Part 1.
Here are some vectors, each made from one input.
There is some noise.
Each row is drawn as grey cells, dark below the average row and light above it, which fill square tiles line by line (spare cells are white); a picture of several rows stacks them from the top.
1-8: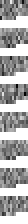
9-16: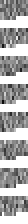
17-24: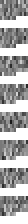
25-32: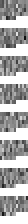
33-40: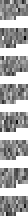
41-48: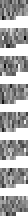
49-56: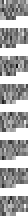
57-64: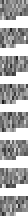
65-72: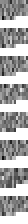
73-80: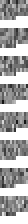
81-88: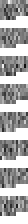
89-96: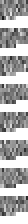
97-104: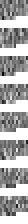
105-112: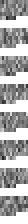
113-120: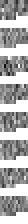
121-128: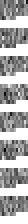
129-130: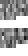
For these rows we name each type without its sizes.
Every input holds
either a point on each of two lines and three true/false values, or a node of a tree.
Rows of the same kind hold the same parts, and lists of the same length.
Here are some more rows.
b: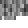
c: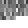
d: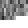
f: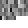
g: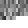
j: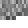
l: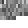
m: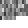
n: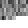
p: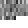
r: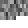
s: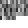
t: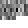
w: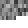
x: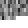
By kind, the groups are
b, f, j, l, m, p, r, s, t, w
c, d, g, n, x

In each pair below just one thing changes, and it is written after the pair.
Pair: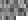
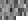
one of the three true/false values
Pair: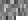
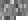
one of the three true/false values
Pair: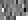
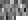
the place on one of the two lines
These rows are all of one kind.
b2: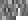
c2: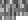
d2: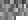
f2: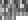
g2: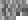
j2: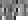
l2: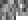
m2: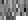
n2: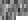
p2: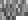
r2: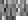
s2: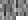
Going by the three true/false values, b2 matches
c2, f2, l2 and m2.
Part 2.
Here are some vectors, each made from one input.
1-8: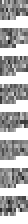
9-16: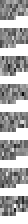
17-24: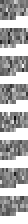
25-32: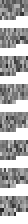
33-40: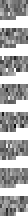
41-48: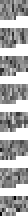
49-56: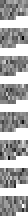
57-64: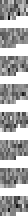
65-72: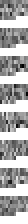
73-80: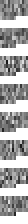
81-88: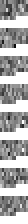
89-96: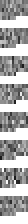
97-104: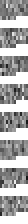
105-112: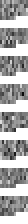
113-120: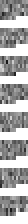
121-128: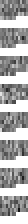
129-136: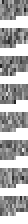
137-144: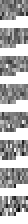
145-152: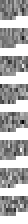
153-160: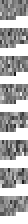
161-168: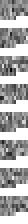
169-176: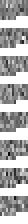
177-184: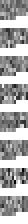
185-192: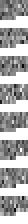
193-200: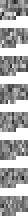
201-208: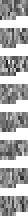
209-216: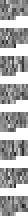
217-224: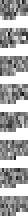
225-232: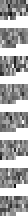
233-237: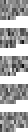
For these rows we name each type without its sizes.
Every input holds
a node of a tree, together with either a point on a circle and a true/false value, or a fixed value.
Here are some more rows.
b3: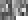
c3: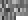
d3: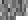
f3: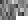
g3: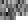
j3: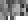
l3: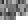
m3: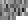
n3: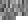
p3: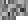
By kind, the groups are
b3, c3, d3, f3, g3, j3, l3, m3
n3, p3

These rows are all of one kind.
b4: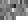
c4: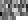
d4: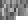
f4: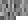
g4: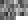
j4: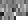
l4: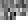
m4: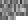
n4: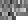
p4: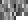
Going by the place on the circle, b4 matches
c4, m4, n4 and p4.
